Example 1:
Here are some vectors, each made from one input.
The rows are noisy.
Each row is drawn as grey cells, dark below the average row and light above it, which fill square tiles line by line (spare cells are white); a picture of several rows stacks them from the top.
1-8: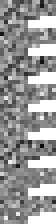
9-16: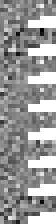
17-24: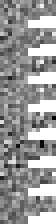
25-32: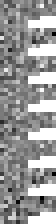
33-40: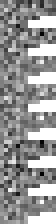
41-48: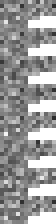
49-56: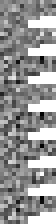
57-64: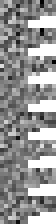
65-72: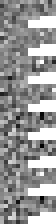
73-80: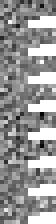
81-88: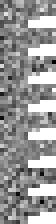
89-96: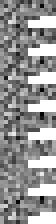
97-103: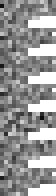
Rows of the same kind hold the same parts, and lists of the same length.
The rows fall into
2 kinds.
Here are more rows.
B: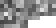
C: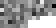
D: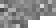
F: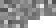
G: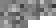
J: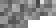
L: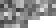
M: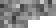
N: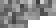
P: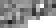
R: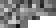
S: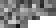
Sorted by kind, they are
B, C, D, F, G, J, L, M, N, P
R, S

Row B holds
a point on an 8-point line and a true/false value.
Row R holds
a point on a 7-point line.
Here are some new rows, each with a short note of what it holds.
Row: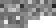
a point on an 8-point line and a true/false value
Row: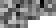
a point on a 7-point line
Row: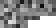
a point on a 7-point line
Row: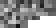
a point on a 7-point line
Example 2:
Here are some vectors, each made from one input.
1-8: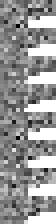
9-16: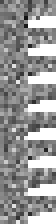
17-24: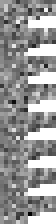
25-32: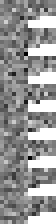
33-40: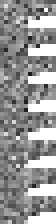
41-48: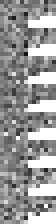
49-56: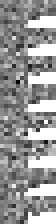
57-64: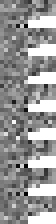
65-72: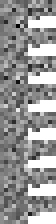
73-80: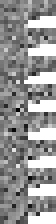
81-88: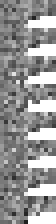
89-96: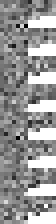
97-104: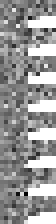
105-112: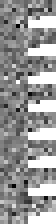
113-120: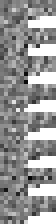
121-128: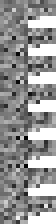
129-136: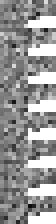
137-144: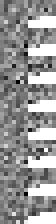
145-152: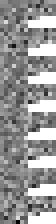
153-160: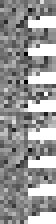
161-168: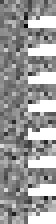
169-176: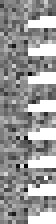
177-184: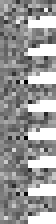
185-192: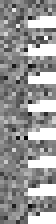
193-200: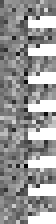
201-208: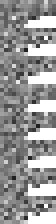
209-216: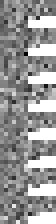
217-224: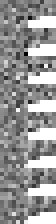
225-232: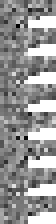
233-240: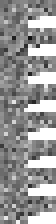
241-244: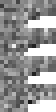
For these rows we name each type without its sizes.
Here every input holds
a true/false value, together with either a point on a line, or a node of a tree.
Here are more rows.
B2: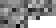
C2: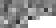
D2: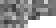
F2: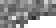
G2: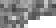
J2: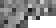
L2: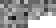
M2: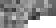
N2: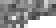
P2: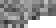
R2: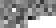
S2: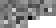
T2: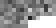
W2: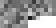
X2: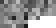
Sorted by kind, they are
B2, J2, L2, X2
C2, D2, F2, G2, M2, N2, P2, R2, S2, T2, W2

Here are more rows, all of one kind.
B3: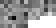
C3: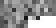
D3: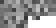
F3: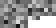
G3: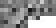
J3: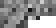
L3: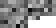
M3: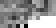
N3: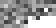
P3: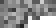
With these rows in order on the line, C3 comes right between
D3 and J3.
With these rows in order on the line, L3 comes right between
G3 and M3.
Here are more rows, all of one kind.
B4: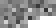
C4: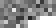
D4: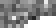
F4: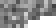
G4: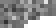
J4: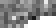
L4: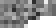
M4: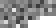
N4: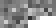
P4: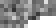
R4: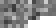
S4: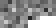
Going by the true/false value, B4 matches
C4, M4, N4 and S4.
